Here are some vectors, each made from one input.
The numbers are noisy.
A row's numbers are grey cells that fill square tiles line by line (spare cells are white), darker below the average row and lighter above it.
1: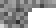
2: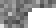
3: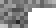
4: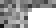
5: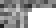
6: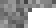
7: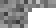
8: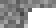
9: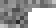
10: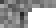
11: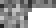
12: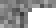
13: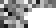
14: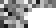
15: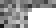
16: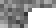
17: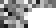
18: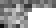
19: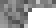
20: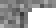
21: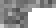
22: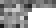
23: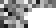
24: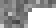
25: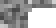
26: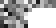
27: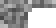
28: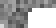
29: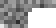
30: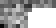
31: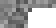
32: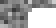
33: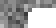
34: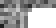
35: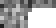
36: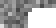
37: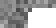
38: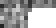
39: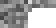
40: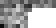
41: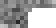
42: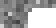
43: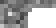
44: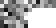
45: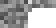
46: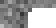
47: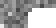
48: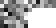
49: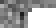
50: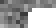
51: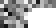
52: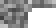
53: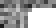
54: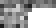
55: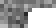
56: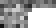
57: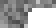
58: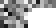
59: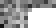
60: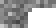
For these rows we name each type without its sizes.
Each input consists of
a list of points on a line.
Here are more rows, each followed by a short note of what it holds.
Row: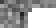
a list of two items
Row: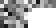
the empty list
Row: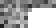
a list of one item
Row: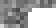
a list of two items
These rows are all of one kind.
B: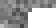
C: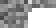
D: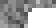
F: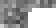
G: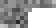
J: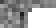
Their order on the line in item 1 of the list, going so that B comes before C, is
J, B, D, F, G, C.
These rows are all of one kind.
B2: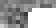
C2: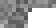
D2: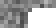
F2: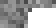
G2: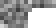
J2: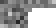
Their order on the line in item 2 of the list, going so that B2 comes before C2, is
J2, B2, D2, G2, C2, F2.
